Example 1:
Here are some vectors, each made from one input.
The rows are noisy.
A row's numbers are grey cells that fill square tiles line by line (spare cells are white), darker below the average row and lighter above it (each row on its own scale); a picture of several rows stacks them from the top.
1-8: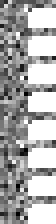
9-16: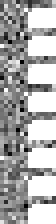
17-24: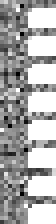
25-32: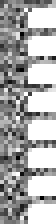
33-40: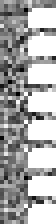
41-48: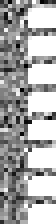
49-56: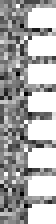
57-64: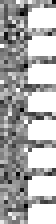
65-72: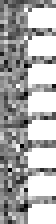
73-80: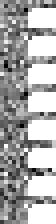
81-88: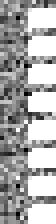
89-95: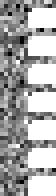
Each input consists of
a point on a 19-point line.
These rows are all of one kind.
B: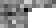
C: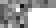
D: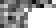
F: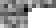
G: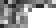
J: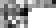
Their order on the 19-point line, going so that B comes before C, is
B, F, J, C, D, G.
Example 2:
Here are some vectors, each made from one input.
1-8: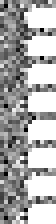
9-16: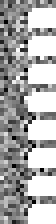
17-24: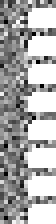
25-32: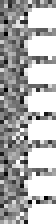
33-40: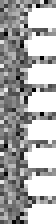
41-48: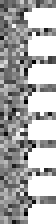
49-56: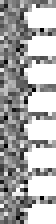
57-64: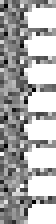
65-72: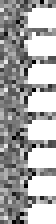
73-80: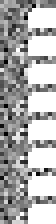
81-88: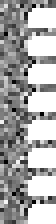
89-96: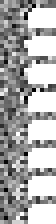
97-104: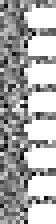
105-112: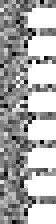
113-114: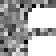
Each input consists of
three true/false values.
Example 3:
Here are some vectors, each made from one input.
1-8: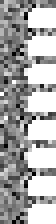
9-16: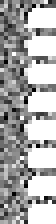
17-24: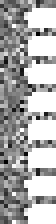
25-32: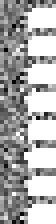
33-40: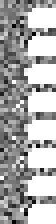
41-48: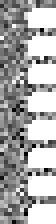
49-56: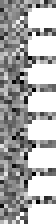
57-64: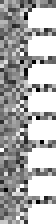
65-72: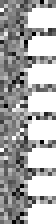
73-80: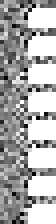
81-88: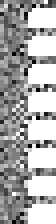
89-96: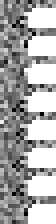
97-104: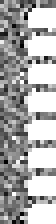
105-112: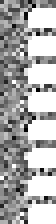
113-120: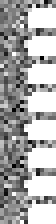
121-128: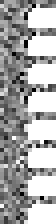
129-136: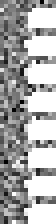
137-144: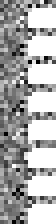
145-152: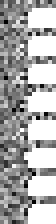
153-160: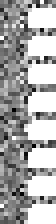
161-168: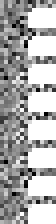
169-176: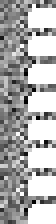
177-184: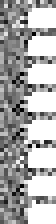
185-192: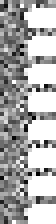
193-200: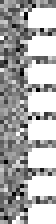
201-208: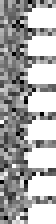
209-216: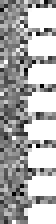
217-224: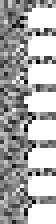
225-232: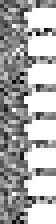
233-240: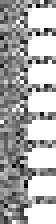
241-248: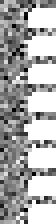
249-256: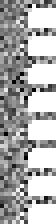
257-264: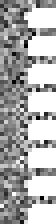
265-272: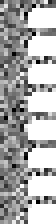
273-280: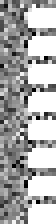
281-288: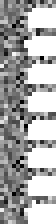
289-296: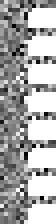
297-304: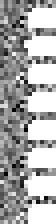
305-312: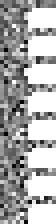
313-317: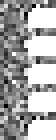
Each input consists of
three true/false values.
